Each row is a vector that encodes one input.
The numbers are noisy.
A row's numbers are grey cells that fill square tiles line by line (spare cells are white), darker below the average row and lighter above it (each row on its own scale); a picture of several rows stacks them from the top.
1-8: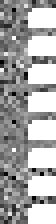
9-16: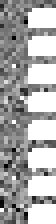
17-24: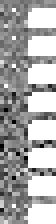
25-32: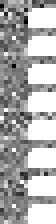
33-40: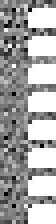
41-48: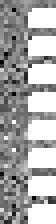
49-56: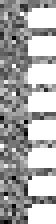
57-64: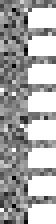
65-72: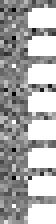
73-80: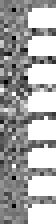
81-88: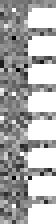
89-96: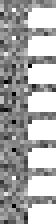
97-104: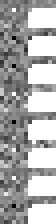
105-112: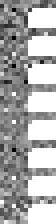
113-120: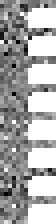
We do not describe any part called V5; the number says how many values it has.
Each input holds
a list of up to two items, each a true/false value and a value of V5.
